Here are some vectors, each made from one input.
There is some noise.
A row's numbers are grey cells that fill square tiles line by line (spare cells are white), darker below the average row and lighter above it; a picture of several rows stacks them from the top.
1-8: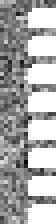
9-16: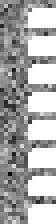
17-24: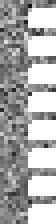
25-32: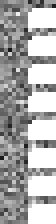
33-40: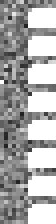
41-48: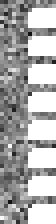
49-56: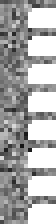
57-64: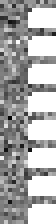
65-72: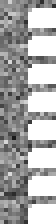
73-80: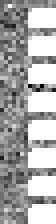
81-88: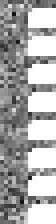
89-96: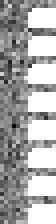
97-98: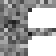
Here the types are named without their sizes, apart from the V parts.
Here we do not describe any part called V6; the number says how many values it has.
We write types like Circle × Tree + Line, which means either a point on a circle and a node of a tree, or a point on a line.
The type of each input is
List(Line) × V6.
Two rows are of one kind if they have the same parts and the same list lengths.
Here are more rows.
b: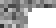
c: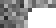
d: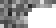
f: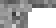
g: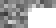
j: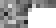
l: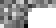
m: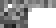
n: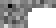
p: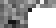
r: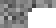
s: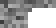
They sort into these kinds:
b, f, s
c, d, n, p, r
g, j, l, m

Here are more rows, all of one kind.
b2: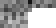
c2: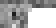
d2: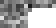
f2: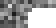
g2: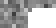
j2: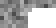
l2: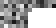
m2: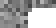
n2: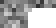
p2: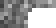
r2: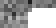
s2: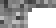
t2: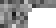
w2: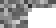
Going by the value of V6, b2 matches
d2, m2, r2 and w2.
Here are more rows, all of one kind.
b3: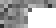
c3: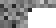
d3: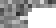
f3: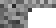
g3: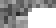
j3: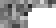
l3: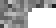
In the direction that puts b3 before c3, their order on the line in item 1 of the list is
d3, l3, j3, b3, f3, g3, c3.
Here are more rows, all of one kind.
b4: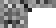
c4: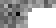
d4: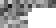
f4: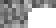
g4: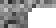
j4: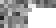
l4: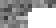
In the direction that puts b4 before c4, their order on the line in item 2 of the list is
g4, b4, c4, j4, l4, f4, d4.
